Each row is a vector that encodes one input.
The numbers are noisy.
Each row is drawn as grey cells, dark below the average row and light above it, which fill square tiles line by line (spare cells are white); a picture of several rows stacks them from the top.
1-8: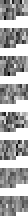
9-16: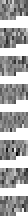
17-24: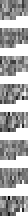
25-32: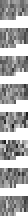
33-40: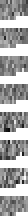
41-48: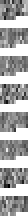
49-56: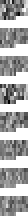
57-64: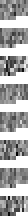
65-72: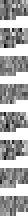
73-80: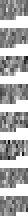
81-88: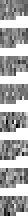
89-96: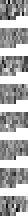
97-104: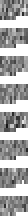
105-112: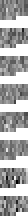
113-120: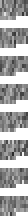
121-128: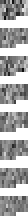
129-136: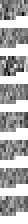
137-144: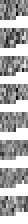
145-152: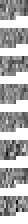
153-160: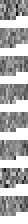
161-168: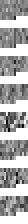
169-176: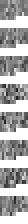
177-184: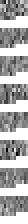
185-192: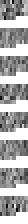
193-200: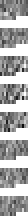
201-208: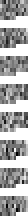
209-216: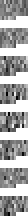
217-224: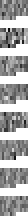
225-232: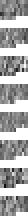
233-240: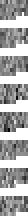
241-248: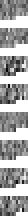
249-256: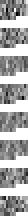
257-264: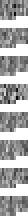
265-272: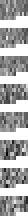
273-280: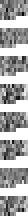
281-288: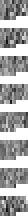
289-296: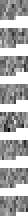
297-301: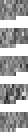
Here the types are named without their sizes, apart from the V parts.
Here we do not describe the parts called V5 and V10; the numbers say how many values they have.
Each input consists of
either a point on each of two lines, a node of a tree, three true/false values and a value of V5, or a value of V10.
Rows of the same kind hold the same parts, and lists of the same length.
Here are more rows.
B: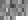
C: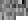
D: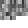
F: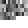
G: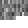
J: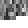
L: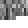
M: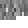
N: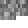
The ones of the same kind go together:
B, C, D, G, M, N
F, J, L

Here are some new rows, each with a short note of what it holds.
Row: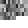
a value of V10
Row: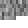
a point on each of two lines, a node of a tree, three true/false values and a value of V5
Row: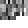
a value of V10
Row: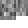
a point on each of two lines, a node of a tree, three true/false values and a value of V5
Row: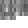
a point on each of two lines, a node of a tree, three true/false values and a value of V5
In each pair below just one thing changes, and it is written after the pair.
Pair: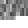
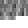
the place on one of the two lines
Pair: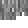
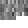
the place on one of the two lines
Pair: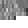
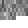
one of the three true/false values
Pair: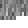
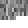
one of the three true/false values
